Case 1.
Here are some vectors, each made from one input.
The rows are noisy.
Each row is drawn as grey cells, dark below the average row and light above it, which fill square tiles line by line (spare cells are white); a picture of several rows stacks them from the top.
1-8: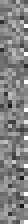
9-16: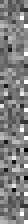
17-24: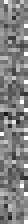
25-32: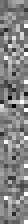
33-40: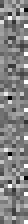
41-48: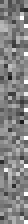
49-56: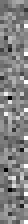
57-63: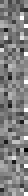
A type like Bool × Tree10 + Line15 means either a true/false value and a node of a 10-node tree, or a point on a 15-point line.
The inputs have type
Bool × Label8.
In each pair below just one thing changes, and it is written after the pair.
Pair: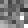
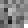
the label
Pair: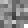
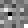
the true/false value
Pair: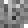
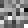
the true/false value
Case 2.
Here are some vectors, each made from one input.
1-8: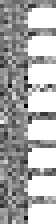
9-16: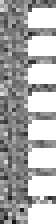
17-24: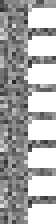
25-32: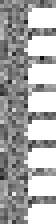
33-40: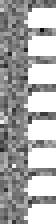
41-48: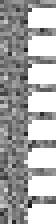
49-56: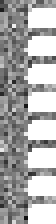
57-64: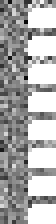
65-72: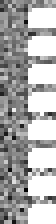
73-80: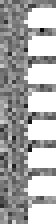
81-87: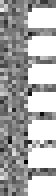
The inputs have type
Bool × (Tree12 + Unit).
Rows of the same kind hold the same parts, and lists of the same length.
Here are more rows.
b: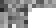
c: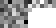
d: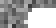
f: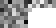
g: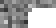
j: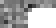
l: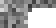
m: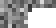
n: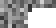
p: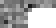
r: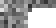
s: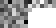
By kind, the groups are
b, d, g, j, l, m, n, p, r
c, f, s

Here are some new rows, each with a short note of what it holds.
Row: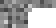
a node of a 12-node tree and a true/false value
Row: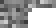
a node of a 12-node tree and a true/false value
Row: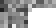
a node of a 12-node tree and a true/false value
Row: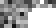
a true/false value
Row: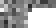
a node of a 12-node tree and a true/false value
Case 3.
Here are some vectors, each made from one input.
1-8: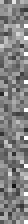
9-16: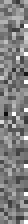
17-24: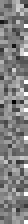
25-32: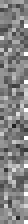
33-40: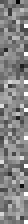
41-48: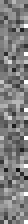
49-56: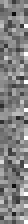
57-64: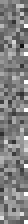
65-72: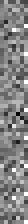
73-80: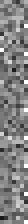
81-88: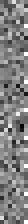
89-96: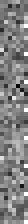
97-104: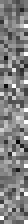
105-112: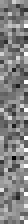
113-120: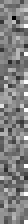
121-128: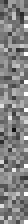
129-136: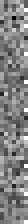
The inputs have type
Label12 × Label12.
